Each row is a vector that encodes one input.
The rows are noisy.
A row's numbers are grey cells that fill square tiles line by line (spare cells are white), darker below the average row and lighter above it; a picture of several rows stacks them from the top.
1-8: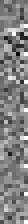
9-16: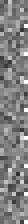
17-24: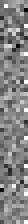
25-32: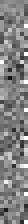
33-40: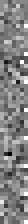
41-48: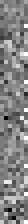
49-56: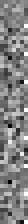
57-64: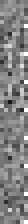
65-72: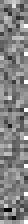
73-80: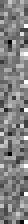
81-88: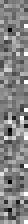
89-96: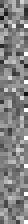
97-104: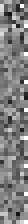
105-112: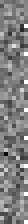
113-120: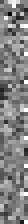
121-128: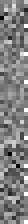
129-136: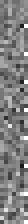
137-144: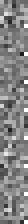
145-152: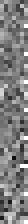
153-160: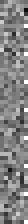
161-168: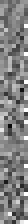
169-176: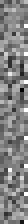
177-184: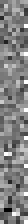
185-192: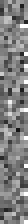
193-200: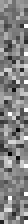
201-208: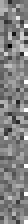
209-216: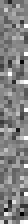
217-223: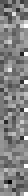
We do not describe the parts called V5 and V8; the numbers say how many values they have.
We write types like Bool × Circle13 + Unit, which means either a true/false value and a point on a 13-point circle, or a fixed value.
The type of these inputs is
Bool × Line6 × V5 + Label7 × (Line4 + V8).
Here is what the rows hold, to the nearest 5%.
About 60% of them hold one of 7 labels, together with either a point on a 4-point line, or a value of V8. The rest hold a point on a 6-point line, a true/false value and a value of V5.
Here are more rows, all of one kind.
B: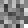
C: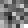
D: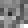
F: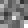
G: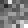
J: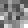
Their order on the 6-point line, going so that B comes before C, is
B, J, F, D, G, C.
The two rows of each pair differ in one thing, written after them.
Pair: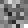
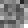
the place on the 6-point line
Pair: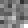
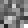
the true/false value
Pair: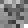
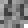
the value of V5
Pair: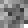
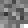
the place on the 6-point line
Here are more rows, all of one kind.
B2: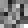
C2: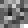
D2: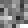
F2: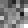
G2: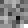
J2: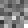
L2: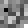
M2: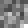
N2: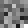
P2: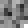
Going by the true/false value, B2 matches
C2, D2, G2 and N2.
